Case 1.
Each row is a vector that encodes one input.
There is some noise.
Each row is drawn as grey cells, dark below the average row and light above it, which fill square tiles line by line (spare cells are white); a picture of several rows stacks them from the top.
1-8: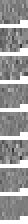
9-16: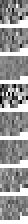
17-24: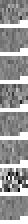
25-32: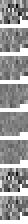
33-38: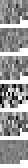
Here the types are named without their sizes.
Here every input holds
a label and a true/false value.
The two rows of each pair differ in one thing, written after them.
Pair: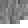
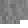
the label
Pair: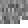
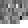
the label
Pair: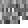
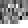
the true/false value
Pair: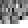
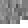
the true/false value
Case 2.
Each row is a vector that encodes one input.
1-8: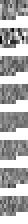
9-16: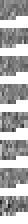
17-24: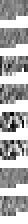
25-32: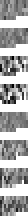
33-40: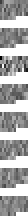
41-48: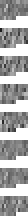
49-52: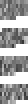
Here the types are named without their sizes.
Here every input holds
either a fixed value, or a point on each of two lines and three true/false values.
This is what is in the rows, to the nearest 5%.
About 10% of them hold a fixed value. The rest hold a point on each of two lines and three true/false values.
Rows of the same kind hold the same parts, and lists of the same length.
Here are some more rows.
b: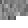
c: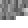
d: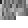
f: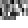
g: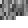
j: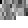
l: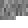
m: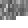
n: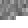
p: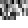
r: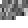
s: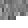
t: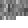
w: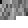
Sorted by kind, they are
b, c, d, g, j, l, m, n, r, s, t, w
f, p

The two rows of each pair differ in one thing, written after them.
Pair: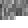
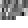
the place on one of the two lines
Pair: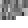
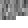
the place on one of the two lines
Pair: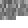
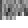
the place on one of the two lines
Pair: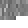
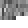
the place on one of the two lines
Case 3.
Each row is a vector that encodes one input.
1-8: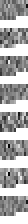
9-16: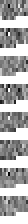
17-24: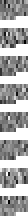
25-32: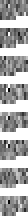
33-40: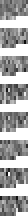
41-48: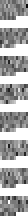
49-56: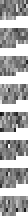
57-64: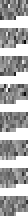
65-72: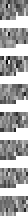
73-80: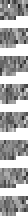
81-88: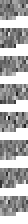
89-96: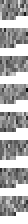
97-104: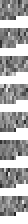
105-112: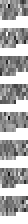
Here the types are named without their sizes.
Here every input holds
a point on a line, together with either a fixed value, or three true/false values.
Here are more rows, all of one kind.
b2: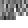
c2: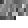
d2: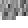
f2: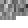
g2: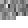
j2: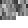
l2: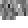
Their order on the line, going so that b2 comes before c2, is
d2, l2, g2, f2, j2, b2, c2.
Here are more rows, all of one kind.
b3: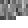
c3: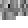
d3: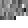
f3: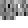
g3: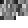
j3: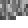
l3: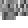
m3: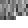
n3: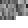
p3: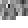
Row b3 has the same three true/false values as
f3, j3, m3 and n3.
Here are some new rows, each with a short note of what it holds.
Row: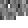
a point on a line
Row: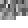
a point on a line and three true/false values
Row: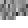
a point on a line and three true/false values
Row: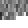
a point on a line
